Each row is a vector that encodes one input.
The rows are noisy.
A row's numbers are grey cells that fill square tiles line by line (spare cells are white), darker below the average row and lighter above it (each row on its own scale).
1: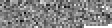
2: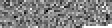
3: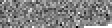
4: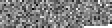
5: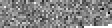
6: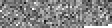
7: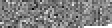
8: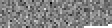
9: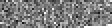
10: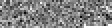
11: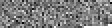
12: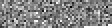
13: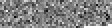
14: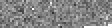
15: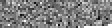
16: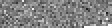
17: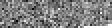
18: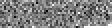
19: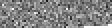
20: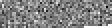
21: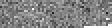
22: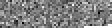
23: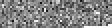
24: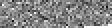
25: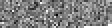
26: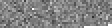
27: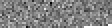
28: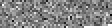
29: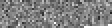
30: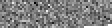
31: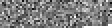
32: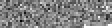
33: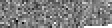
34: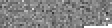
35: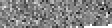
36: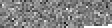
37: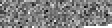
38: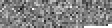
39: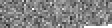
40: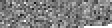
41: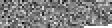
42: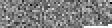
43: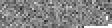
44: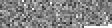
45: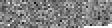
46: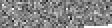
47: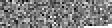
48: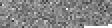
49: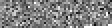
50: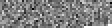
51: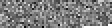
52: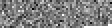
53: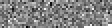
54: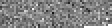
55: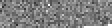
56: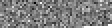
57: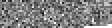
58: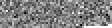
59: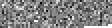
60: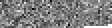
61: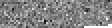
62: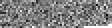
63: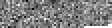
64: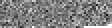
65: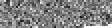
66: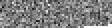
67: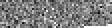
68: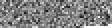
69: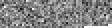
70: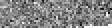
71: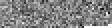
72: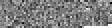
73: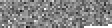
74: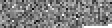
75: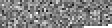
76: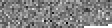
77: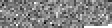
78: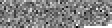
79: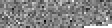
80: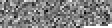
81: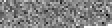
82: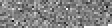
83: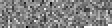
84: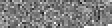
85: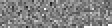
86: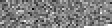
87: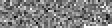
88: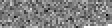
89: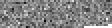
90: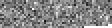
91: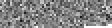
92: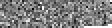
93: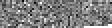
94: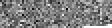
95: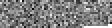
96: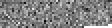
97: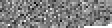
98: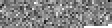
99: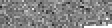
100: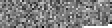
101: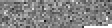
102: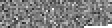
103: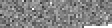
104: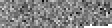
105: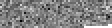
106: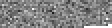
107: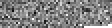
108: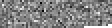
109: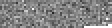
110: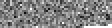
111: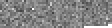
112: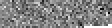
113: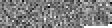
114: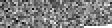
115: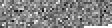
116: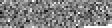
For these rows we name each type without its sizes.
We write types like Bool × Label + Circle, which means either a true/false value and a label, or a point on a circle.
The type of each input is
Bool × Bool × Bool + Circle + Line.
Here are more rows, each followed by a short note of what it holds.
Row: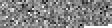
three true/false values
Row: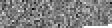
a point on a circle
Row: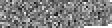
a point on a circle
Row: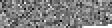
a point on a circle
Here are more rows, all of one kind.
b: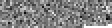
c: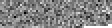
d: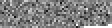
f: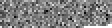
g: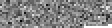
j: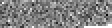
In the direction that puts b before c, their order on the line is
g, b, c, d, f, j.
